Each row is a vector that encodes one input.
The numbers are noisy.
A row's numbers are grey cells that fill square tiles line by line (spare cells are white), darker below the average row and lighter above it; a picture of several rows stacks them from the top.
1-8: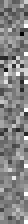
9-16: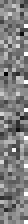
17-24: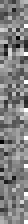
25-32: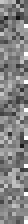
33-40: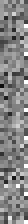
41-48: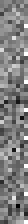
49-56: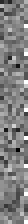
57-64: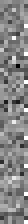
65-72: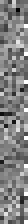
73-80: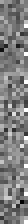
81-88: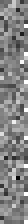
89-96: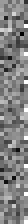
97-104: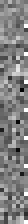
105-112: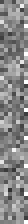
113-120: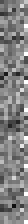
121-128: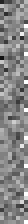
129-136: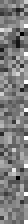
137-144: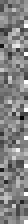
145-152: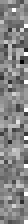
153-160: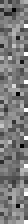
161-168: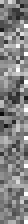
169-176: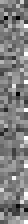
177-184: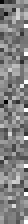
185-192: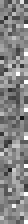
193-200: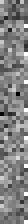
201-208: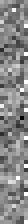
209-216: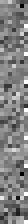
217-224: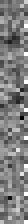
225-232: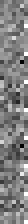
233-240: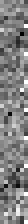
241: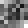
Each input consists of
a point on a 9-point circle and a point on a 14-point line, together with either a fixed value, or four true/false values.
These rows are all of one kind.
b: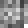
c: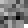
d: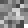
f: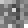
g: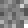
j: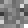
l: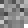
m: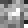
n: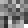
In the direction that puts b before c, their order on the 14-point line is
l, j, g, d, f, b, c, m, n.
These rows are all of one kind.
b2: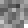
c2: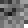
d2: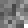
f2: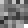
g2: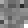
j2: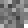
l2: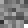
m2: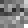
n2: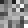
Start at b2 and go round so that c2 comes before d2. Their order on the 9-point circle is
b2, f2, m2, c2, j2, d2, n2, l2, g2.
